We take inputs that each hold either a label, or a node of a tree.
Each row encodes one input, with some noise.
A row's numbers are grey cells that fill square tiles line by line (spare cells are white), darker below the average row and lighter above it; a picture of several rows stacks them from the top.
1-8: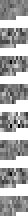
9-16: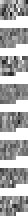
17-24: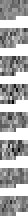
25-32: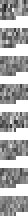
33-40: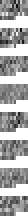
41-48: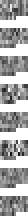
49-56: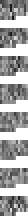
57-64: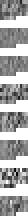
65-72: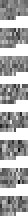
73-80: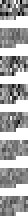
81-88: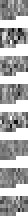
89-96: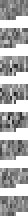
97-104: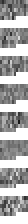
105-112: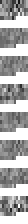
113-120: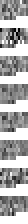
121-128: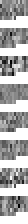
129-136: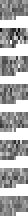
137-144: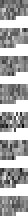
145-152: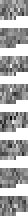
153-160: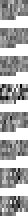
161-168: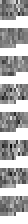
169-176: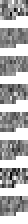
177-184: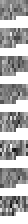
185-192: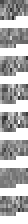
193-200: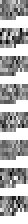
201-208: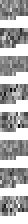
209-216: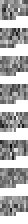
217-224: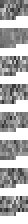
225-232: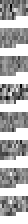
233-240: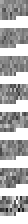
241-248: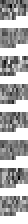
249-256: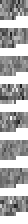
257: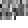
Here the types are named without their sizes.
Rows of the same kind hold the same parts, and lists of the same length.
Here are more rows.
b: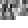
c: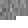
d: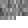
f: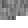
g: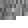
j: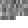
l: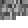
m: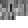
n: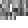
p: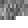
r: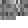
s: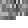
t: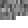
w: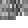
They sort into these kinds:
b, c, d, g, j, n, s, w
f, l, m, p, r, t

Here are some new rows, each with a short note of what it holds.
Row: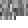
a node of a tree
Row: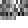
a label
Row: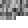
a label
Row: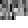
a label
